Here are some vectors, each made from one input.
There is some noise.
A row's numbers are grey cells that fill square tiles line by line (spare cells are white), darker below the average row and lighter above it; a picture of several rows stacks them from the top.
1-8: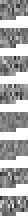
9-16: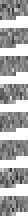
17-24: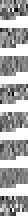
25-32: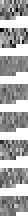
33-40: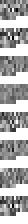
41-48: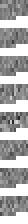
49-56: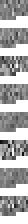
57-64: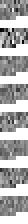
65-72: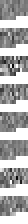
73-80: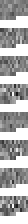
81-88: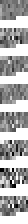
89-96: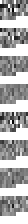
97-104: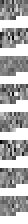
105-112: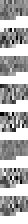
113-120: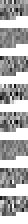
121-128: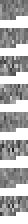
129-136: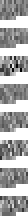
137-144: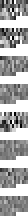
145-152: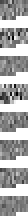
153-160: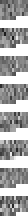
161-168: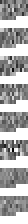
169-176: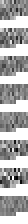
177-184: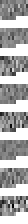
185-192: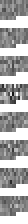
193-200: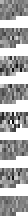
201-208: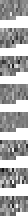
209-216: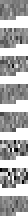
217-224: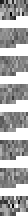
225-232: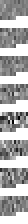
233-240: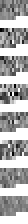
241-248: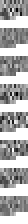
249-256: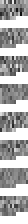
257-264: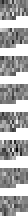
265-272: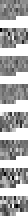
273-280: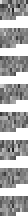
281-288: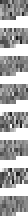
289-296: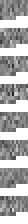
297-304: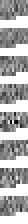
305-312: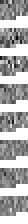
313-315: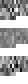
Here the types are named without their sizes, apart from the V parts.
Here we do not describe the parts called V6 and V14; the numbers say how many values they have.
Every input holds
a point on a line, together with either a true/false value and a value of V6, or a value of V14.
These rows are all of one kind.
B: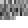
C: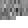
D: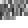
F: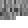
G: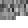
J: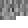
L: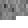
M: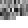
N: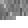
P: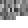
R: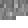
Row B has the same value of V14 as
D, F, L and P.
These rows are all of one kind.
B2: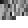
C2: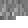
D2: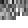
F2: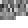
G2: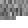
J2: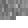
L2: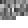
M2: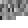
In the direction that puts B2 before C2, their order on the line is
D2, J2, M2, L2, G2, F2, B2, C2.
